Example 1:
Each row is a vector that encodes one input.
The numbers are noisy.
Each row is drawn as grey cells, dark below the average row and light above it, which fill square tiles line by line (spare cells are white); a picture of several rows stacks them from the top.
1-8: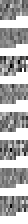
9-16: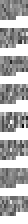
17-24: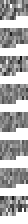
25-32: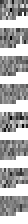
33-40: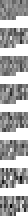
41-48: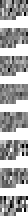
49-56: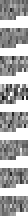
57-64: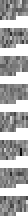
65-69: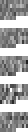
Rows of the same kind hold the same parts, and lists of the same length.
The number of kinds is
2.
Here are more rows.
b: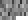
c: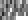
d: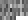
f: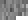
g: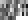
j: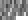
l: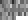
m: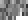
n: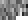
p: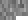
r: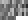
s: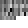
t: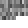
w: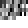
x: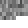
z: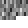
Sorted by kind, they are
b, r, t, w
c, d, f, g, j, l, m, n, p, s, x, z

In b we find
a true/false value.
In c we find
a point on an 8-point circle and a true/false value.
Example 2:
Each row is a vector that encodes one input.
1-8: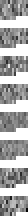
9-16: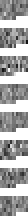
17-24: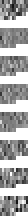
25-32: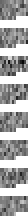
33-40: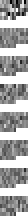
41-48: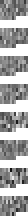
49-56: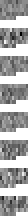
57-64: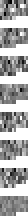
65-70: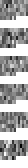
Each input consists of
a point on a 5-point line and a true/false value.
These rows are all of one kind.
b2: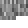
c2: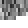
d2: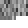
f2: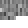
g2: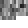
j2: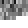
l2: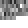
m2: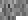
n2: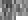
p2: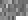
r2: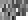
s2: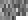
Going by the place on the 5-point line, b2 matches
f2, p2 and r2.
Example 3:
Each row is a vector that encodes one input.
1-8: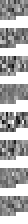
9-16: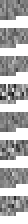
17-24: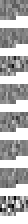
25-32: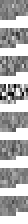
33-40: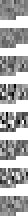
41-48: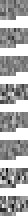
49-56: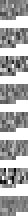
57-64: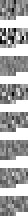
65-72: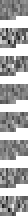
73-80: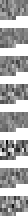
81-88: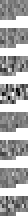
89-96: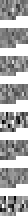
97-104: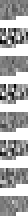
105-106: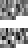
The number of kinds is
2.
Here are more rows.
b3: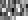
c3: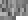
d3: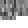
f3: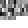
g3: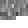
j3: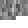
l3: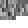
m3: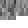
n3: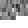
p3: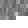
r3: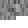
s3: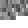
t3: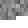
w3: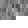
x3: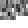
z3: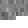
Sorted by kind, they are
b3, d3, g3, t3, z3
c3, f3, j3, l3, m3, n3, p3, r3, s3, w3, x3

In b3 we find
a point on a 9-point circle.
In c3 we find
a point on a 9-point circle and a node of an 8-node tree.
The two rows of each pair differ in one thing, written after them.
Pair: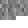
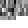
the place on the 9-point circle
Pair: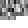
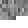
the node of the tree
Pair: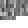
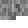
the place on the 9-point circle
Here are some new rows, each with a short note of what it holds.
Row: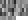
a point on a 9-point circle and a node of an 8-node tree
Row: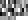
a point on a 9-point circle and a node of an 8-node tree
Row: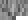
a point on a 9-point circle and a node of an 8-node tree
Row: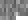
a point on a 9-point circle and a node of an 8-node tree
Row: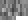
a point on a 9-point circle
